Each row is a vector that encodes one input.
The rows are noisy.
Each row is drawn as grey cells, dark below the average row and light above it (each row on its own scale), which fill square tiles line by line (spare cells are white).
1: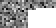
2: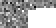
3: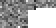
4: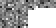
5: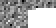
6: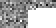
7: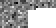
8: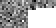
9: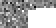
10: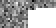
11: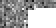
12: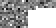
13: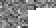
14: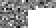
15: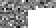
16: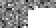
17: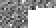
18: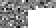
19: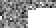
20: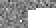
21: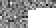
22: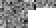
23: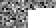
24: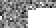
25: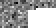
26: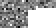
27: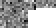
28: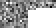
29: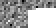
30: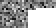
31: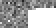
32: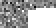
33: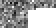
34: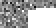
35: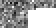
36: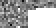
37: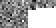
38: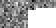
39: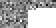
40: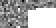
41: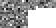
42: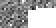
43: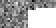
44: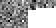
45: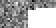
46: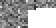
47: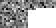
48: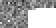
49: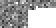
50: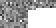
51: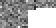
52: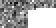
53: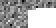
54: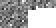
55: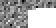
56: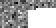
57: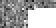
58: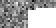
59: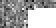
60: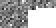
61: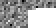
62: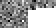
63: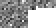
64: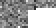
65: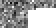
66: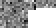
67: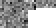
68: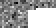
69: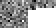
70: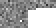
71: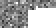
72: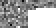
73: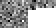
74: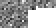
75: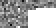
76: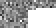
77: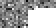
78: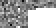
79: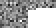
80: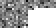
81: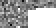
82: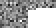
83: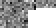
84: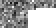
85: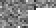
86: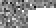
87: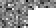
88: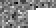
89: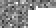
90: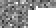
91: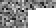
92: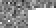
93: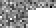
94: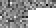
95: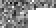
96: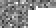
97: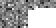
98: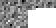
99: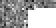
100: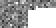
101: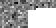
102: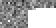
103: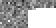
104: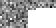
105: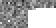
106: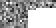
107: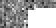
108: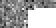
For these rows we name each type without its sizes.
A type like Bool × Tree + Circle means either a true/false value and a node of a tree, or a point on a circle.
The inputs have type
Bool × Bool × Bool × Bool + Label.
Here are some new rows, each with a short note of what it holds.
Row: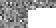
a label
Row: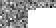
a label
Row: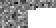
four true/false values
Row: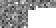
four true/false values
